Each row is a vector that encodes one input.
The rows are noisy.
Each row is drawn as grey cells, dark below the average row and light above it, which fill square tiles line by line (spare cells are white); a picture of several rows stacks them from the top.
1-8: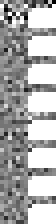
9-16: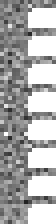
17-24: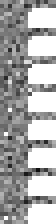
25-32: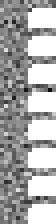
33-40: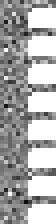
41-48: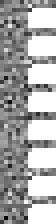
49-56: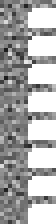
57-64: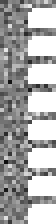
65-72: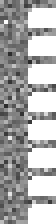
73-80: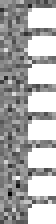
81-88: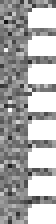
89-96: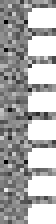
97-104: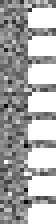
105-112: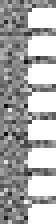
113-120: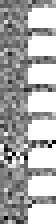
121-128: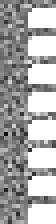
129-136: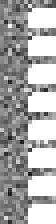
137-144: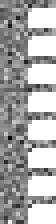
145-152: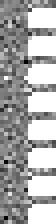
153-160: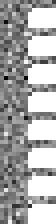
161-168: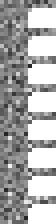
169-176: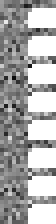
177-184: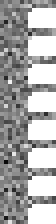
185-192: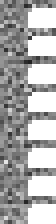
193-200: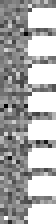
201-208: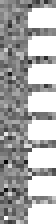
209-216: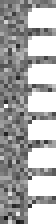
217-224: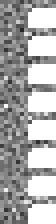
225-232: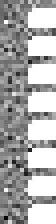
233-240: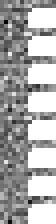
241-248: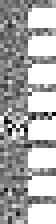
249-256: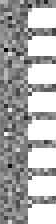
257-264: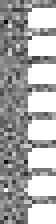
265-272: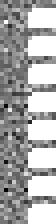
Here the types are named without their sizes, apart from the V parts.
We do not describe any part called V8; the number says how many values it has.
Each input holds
a list of items, each a true/false value and a value of V8.
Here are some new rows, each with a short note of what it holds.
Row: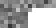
a list of two items
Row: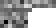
a list of one item
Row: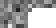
a list of one item
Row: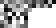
the empty list
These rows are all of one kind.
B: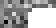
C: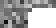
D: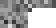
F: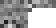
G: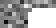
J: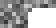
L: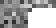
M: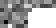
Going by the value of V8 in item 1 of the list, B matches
C and G.
